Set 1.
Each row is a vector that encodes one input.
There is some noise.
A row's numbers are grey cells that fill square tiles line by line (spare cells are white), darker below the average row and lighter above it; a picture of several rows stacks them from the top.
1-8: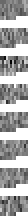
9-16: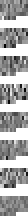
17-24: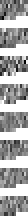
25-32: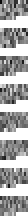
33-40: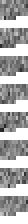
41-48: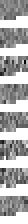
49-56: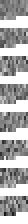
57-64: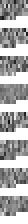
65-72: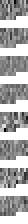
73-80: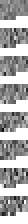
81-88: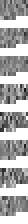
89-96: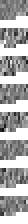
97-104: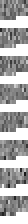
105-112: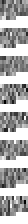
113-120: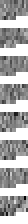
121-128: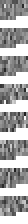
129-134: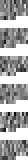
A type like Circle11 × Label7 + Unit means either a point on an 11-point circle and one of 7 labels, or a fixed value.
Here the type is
Bool × (Circle8 + Circle9).
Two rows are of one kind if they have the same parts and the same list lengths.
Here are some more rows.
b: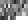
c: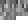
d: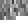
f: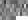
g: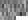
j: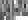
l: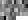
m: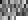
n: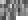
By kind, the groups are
b, c, g, m
d, f, j, l, n

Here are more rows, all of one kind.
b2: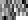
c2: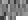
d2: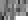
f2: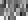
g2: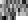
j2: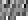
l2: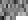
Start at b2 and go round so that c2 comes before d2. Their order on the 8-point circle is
b2, l2, c2, f2, j2, g2, d2.
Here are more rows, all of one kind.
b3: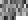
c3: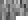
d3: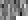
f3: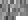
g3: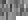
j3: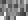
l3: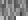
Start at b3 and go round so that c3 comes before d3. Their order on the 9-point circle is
b3, c3, g3, j3, d3, f3, l3.
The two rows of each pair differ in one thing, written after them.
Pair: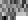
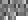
the place on the 8-point circle
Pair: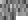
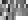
the true/false value
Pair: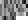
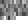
the place on the 8-point circle
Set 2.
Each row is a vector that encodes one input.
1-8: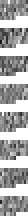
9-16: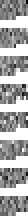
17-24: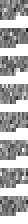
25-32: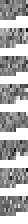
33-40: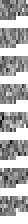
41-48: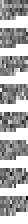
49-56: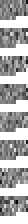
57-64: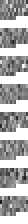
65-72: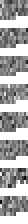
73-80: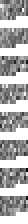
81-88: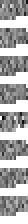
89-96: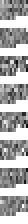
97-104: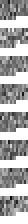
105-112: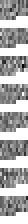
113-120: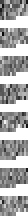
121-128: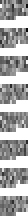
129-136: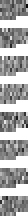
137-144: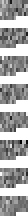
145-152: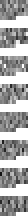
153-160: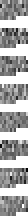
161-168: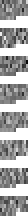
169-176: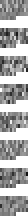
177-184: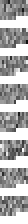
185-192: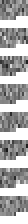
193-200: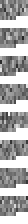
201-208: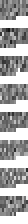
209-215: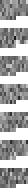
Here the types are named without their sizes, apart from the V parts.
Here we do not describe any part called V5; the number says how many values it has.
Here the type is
Circle × (Line × Line + V5).
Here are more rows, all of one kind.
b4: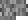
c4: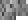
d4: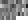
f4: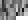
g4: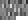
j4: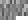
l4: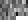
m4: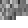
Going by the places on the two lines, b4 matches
c4 and j4.
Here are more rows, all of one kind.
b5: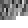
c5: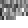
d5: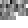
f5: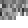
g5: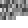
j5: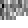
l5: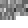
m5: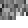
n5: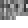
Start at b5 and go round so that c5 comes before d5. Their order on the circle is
b5, g5, f5, j5, m5, c5, l5, d5, n5.
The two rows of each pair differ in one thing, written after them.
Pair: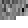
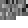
the place on the circle
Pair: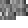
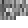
the place on the circle
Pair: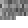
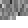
the place on one of the two lines
